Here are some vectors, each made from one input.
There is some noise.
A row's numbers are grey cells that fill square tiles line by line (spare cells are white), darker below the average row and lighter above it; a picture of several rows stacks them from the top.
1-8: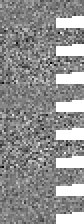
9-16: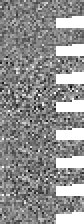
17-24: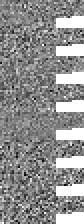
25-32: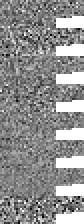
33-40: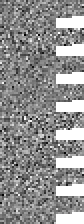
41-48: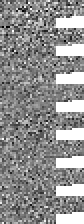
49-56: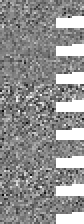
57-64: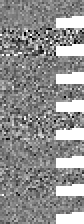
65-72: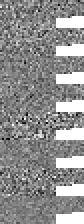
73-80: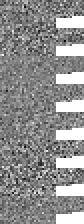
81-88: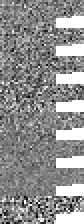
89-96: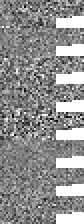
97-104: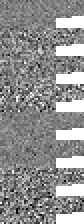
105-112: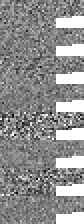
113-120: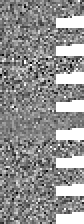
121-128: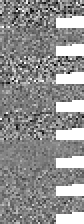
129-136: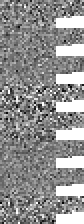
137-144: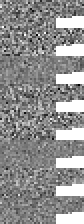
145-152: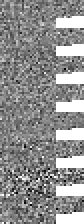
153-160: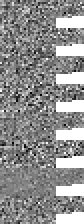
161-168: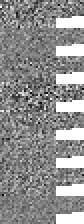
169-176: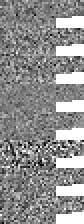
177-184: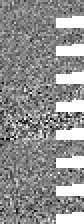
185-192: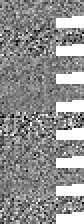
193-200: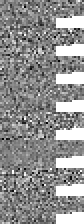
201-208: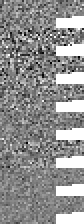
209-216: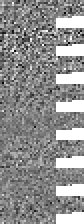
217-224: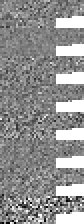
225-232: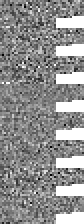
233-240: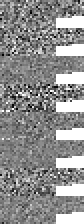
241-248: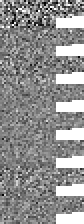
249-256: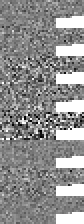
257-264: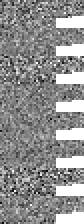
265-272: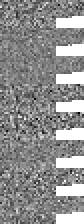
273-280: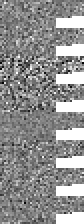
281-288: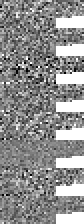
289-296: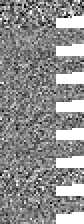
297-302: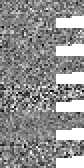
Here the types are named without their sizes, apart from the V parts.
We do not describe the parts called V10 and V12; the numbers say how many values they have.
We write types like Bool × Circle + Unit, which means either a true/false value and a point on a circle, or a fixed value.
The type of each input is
(Label + Line) × (Tree + V12) × V10.
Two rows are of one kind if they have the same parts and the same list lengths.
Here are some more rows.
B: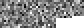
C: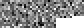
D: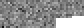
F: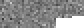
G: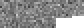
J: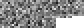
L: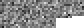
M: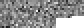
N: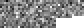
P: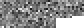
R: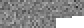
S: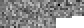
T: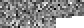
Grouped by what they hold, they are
B, F, J, M, S
C
D, G, L, R, T
N, P

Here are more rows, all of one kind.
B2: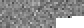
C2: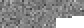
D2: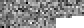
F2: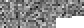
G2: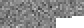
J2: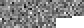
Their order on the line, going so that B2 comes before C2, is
J2, B2, C2, F2, G2, D2.
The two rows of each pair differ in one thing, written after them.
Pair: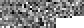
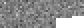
the label
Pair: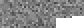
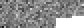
the label
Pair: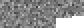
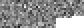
the value of V12
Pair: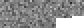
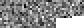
the value of V10
